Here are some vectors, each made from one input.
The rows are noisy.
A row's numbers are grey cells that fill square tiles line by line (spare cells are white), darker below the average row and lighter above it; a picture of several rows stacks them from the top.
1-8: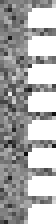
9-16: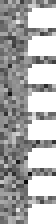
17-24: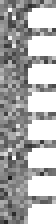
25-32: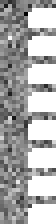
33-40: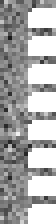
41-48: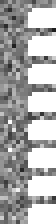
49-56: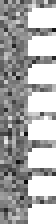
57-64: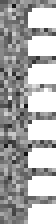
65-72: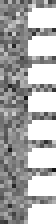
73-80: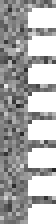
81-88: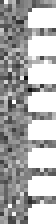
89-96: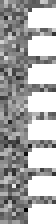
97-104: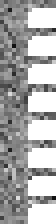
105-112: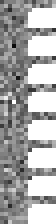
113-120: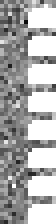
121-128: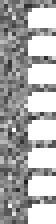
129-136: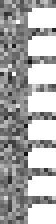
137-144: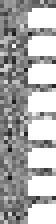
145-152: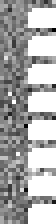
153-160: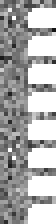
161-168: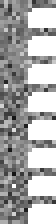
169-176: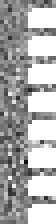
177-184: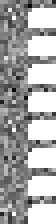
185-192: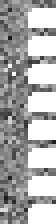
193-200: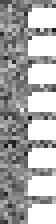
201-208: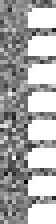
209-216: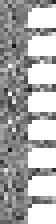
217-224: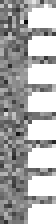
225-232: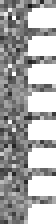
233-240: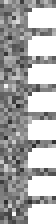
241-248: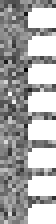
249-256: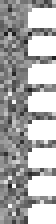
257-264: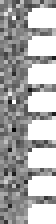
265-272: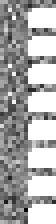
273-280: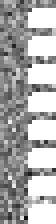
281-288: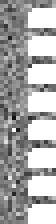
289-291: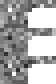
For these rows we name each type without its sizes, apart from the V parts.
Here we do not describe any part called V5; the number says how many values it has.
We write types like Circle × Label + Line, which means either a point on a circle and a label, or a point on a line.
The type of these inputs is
Bool × Line × V5 × V5 + List(Circle).
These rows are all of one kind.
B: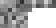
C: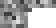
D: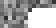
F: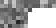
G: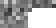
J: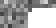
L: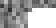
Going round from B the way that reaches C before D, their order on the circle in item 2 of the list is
B, F, G, L, C, J, D.
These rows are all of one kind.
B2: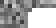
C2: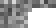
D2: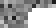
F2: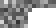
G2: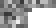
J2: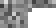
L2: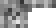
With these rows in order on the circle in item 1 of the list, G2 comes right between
D2 and L2.
